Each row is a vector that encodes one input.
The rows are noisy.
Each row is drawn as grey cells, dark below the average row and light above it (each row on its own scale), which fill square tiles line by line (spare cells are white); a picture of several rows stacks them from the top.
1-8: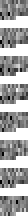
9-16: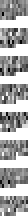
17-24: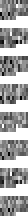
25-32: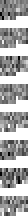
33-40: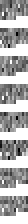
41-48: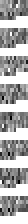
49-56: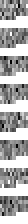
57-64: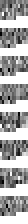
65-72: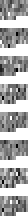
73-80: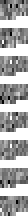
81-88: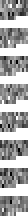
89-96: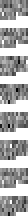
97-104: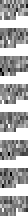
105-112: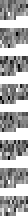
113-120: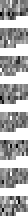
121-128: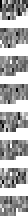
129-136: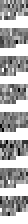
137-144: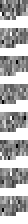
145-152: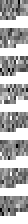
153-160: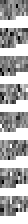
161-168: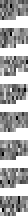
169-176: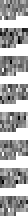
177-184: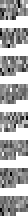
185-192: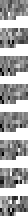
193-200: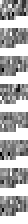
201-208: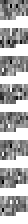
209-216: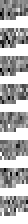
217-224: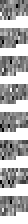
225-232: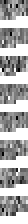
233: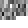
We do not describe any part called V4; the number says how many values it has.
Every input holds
a point on a 6-point line, together with either a point on a 6-point line, or a value of V4.
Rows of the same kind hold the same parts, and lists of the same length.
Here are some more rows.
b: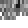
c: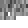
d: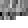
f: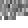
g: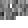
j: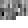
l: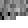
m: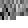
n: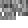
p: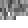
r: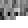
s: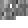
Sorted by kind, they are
b, c, f, n, p
d, g, j, l, m, r, s

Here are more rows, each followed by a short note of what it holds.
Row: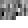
a point on each of two 6-point lines
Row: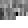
a point on each of two 6-point lines
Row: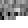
a point on each of two 6-point lines
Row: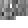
a point on each of two 6-point lines
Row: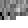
a point on each of two 6-point lines
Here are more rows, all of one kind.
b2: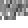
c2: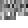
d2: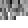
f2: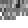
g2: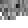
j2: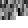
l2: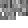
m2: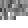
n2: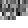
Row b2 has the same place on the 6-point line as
g2, m2 and n2.
